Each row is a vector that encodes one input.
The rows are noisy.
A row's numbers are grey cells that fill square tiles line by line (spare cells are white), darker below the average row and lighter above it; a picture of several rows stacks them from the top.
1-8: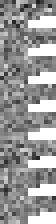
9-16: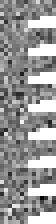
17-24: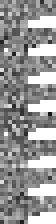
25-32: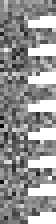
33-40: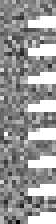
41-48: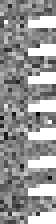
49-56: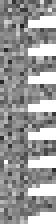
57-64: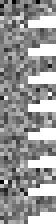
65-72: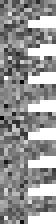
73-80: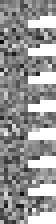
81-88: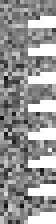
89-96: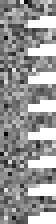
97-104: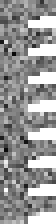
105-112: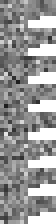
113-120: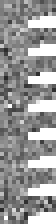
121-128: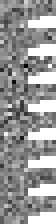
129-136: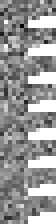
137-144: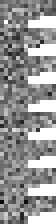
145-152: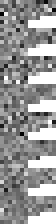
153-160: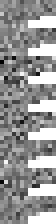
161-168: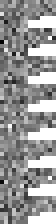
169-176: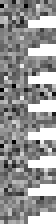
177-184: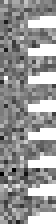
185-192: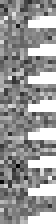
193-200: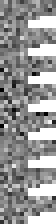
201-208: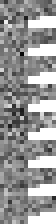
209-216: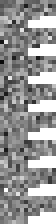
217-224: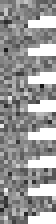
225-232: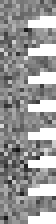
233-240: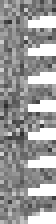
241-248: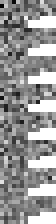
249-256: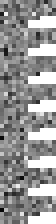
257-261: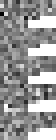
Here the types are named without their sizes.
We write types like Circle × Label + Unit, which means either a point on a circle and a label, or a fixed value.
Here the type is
Bool × Bool × Bool × Bool × (Circle + Unit) × Line.
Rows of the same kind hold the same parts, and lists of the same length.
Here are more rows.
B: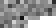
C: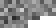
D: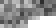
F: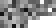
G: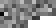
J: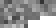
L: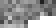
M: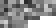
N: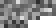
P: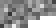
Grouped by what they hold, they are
B, C, D, J, L, P
F, G, M, N

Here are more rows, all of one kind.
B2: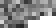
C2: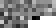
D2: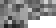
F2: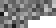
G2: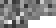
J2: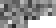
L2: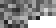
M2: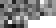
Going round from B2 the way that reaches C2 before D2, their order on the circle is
B2, C2, J2, F2, L2, M2, G2, D2.
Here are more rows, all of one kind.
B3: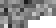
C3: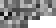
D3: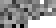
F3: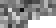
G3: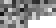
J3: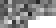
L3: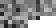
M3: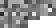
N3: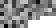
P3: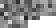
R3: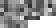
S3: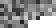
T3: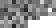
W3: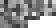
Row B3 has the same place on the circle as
M3, R3 and W3.
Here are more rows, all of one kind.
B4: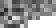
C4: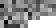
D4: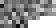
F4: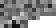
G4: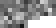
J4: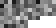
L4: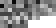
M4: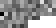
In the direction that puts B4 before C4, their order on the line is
B4, J4, L4, G4, C4, D4, M4, F4.
